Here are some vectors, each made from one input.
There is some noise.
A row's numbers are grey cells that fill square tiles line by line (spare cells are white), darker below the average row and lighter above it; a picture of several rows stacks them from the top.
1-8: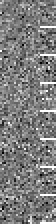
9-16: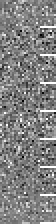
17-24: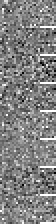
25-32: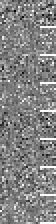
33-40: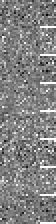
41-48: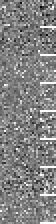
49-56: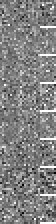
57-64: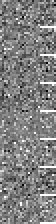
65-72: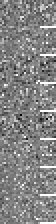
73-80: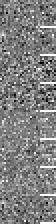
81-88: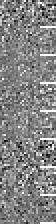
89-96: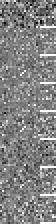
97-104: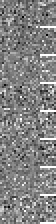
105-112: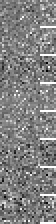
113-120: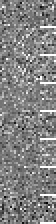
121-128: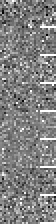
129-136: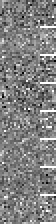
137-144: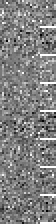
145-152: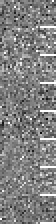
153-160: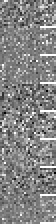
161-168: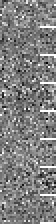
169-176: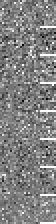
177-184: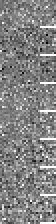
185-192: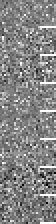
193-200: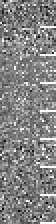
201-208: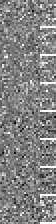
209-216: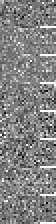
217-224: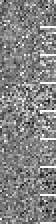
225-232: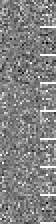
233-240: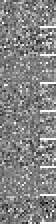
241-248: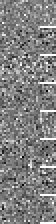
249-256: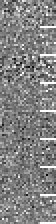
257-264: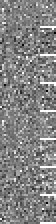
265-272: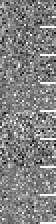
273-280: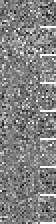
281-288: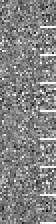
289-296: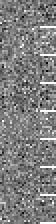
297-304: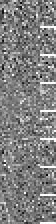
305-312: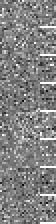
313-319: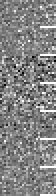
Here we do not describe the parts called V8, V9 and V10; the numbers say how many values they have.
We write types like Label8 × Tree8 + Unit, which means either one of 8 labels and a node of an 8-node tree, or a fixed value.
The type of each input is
(Bool × V10 + V9) × V8 + List3(Line5).
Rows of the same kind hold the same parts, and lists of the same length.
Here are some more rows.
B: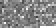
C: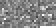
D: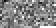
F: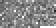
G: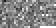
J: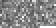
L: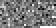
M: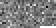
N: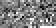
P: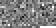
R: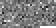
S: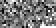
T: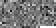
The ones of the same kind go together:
B, F, G, J
C, D
L, P
M, R
N, S
T

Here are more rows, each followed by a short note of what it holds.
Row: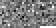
a list of one item
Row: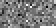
a list of two items
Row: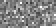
a value of V8 and a value of V9
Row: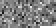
a list of two items
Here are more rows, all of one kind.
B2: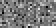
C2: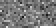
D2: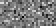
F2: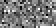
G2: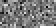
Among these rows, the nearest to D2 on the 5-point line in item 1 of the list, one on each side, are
B2 and G2.
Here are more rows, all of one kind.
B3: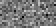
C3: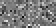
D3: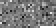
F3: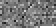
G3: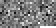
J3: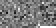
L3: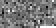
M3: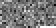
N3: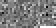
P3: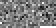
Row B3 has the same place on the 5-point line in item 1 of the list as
F3, M3, N3 and P3.
